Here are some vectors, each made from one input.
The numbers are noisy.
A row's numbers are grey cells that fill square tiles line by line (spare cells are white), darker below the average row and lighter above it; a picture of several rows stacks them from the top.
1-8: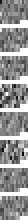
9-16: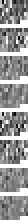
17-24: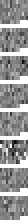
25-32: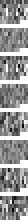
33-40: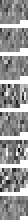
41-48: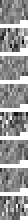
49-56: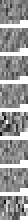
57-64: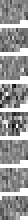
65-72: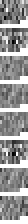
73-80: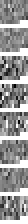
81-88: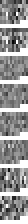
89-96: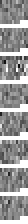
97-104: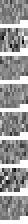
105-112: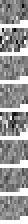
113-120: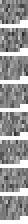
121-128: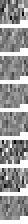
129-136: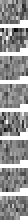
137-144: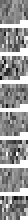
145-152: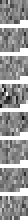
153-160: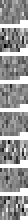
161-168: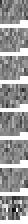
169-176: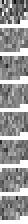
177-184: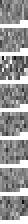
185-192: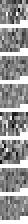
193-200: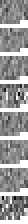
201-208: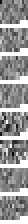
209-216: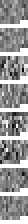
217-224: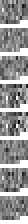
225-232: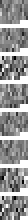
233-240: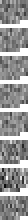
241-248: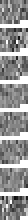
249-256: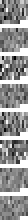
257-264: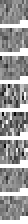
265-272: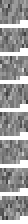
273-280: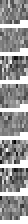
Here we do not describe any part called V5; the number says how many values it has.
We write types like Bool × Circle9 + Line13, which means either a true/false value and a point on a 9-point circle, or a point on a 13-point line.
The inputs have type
Bool × (Label7 × Line9 + V5) + Circle13.
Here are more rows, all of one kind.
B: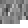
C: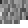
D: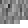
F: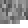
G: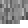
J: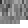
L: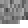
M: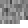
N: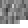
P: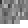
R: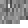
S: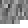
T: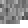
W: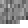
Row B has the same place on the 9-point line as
D, F, J and N.
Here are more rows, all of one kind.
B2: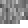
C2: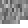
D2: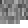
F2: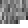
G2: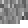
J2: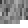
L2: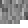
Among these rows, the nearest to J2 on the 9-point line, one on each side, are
D2 and F2.
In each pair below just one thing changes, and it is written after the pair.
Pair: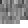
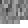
the label
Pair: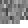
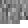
the place on the 9-point line
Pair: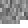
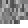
the true/false value
